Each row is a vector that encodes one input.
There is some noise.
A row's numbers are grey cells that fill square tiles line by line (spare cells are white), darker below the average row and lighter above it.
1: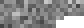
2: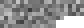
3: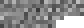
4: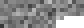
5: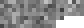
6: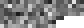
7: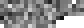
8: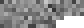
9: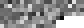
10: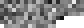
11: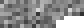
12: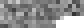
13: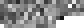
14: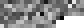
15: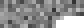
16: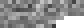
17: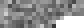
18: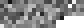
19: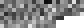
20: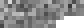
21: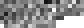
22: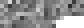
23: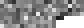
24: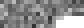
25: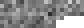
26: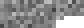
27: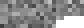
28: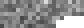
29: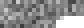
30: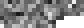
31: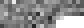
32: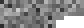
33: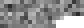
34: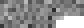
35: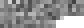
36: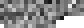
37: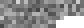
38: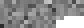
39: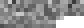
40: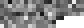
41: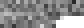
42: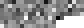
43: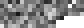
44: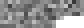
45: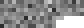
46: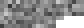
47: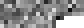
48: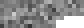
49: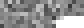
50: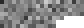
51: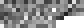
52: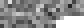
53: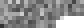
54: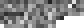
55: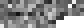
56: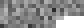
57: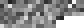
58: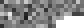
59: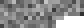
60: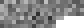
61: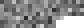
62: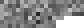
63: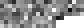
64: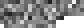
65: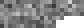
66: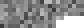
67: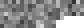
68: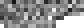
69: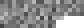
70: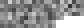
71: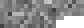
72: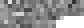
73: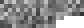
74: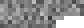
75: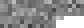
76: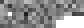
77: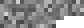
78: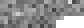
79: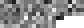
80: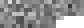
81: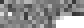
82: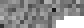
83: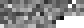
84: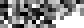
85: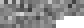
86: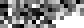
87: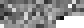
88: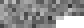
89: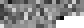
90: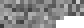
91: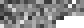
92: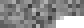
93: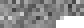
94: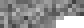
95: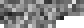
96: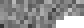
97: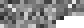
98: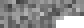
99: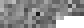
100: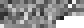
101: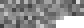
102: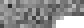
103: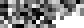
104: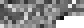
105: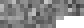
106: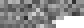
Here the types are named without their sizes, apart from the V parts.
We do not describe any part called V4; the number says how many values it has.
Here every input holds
a list of items, each a true/false value and a value of V4.
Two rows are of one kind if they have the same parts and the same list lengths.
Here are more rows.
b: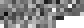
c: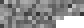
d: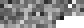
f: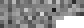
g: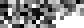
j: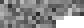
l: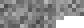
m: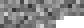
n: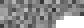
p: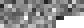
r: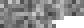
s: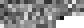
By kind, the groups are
b, d, p, s
c, f, j, l, m, n, r
g

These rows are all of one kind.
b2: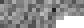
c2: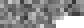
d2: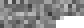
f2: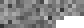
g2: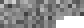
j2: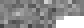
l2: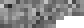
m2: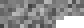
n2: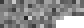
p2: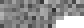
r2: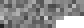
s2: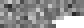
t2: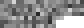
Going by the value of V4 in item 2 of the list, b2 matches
d2, j2, m2 and p2.
